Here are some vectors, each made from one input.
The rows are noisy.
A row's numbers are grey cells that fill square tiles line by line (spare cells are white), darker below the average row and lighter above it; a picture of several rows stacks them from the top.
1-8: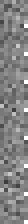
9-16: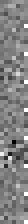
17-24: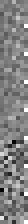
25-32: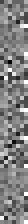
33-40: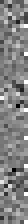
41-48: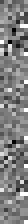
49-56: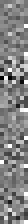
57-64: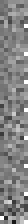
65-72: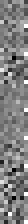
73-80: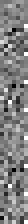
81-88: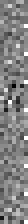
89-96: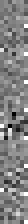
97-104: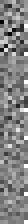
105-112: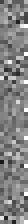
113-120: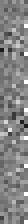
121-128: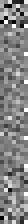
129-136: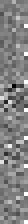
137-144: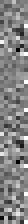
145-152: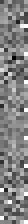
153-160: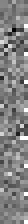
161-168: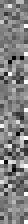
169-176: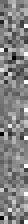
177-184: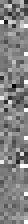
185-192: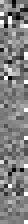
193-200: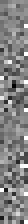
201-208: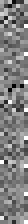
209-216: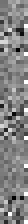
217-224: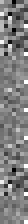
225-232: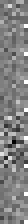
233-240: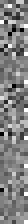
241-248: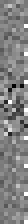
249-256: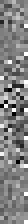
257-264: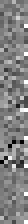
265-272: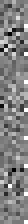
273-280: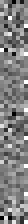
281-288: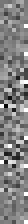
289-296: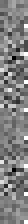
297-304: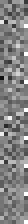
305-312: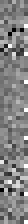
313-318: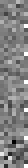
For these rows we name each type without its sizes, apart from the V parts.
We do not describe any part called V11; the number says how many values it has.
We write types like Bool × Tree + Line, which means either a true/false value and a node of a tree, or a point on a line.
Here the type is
Bool × V11 + Line.
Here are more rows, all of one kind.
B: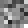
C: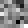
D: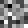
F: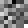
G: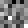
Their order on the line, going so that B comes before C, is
G, F, B, D, C.
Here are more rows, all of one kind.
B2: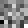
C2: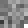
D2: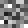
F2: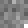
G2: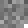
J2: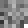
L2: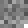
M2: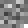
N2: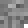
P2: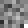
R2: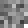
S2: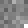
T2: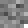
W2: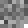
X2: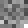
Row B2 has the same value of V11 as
F2, L2, N2 and X2.
